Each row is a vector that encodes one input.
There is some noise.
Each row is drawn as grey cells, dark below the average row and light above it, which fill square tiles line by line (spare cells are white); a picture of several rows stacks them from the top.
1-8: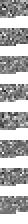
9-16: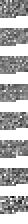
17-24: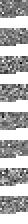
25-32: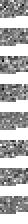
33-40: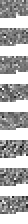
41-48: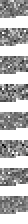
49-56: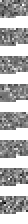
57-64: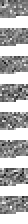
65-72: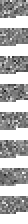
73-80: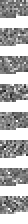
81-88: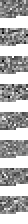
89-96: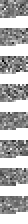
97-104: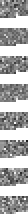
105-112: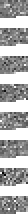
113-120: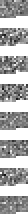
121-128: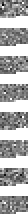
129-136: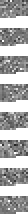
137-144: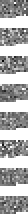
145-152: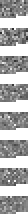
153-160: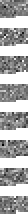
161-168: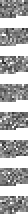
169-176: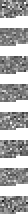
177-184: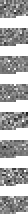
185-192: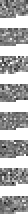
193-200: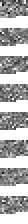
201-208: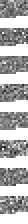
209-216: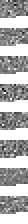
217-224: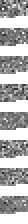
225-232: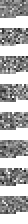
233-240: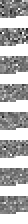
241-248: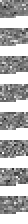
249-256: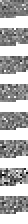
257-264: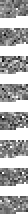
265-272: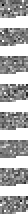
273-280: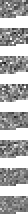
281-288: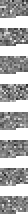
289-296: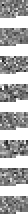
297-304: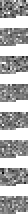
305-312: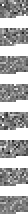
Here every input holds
either one of 10 labels, or a point on each of two 10-point lines.
